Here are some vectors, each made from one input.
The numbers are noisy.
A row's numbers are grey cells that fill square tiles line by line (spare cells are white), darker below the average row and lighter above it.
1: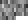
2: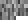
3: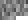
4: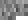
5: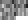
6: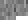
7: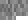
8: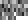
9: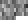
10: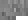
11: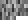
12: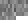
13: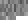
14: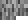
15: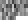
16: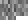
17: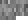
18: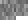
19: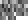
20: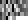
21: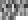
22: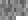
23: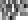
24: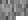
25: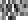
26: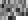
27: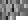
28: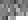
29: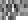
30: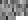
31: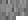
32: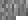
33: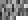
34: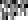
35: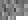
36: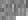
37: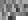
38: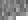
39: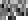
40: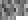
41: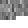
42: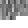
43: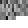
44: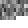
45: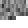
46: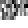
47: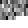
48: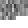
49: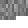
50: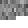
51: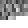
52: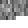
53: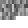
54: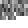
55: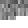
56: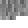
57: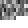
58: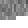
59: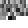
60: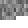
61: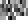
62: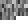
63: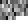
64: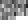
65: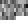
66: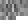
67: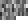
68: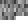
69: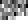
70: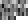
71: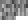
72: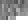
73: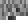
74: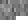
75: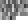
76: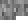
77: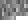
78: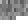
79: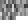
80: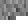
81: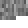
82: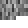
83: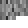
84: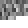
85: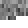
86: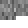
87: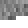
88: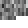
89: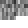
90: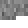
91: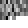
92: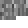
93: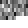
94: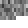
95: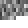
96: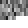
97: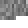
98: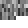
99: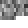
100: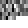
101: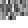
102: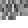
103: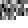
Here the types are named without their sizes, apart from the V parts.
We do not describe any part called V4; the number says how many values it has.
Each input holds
a true/false value, together with either a point on a line, or a value of V4.
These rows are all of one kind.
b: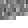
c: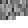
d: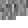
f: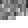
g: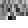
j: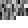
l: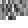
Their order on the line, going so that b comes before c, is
l, j, f, b, d, c, g.
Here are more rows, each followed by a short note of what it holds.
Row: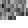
a true/false value and a value of V4
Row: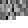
a point on a line and a true/false value
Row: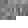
a point on a line and a true/false value
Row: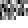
a point on a line and a true/false value
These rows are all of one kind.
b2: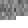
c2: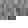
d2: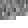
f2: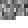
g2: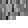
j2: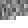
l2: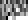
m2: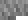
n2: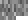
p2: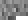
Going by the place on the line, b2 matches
d2 and g2.
